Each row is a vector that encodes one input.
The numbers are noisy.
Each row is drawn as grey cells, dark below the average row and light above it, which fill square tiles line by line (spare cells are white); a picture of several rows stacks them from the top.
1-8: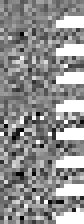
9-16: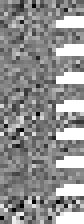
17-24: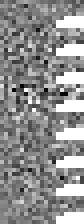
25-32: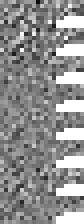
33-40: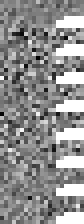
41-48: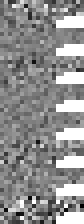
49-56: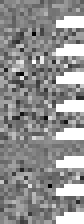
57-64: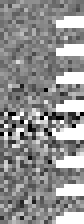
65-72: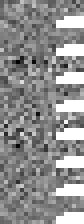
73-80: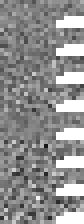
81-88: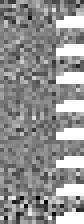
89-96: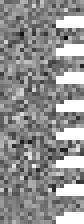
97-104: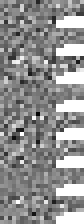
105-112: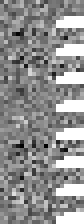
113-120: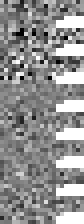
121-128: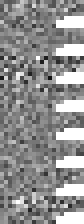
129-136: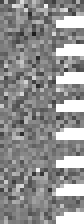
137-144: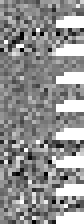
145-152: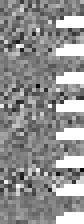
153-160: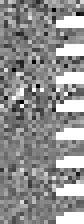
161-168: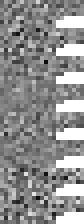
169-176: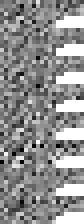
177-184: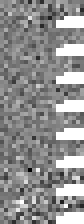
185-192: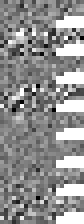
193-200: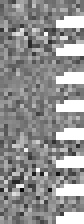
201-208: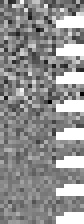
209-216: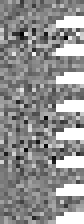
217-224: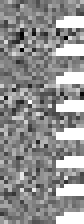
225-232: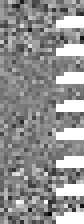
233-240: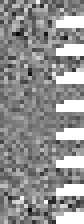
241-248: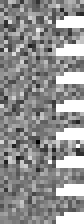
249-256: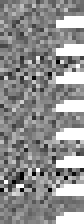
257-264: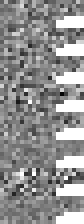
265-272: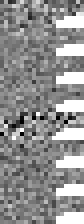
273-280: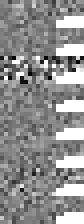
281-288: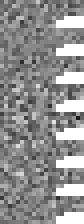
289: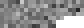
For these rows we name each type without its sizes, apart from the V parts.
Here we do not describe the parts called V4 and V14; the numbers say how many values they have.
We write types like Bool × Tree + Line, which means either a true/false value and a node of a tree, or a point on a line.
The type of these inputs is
Line × (Line + V14) + V4.
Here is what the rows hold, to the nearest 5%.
About 95% of them hold a point on a line, together with either a point on a line, or a value of V14. The rest hold a value of V4.
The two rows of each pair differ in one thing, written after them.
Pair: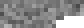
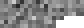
the place on the line
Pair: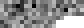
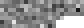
the value of V14
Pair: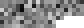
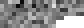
the value of V14
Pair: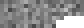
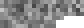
the place on the line
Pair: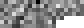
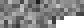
the place on the line
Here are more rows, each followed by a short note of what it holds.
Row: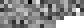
a value of V4
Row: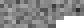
a point on a line and a value of V14
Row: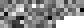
a value of V4
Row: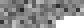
a point on a line and a value of V14
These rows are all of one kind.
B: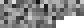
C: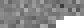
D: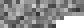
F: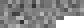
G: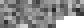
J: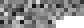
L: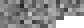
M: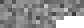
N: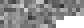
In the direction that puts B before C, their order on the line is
L, F, B, D, J, G, C, N, M.
